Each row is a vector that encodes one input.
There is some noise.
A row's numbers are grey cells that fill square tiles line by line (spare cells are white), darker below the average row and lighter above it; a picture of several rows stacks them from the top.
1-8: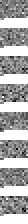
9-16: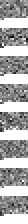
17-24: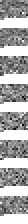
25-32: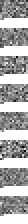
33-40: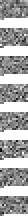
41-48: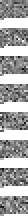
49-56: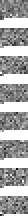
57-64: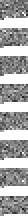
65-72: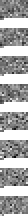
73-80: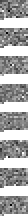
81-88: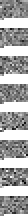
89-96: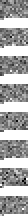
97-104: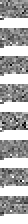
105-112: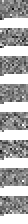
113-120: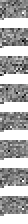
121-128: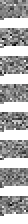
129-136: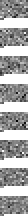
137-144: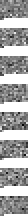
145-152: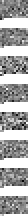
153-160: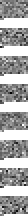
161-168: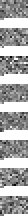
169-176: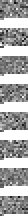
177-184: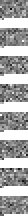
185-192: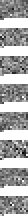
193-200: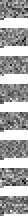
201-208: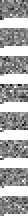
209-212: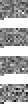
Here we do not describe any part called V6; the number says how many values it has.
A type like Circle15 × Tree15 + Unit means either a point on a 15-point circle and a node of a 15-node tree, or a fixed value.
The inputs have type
Line8 × List2(V6) + List3(Line5).
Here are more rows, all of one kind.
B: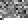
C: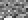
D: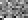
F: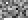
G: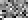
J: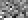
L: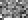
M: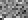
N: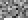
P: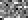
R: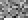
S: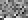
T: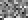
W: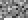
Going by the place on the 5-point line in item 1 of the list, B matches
D, L, M and P.
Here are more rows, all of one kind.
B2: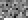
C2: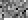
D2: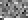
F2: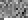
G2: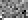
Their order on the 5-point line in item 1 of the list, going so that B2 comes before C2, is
B2, C2, F2, D2, G2.
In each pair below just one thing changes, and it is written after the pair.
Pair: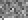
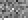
the value of V6 in item 2 of the list
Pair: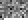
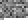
the value of V6 in item 1 of the list
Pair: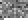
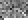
the value of V6 in item 2 of the list
